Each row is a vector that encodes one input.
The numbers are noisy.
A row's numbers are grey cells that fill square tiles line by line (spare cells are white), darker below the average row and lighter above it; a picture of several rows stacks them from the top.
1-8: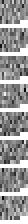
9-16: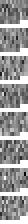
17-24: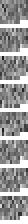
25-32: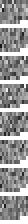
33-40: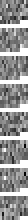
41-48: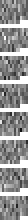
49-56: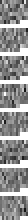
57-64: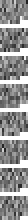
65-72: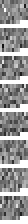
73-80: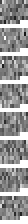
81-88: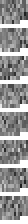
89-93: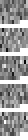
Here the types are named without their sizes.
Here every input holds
three labels.
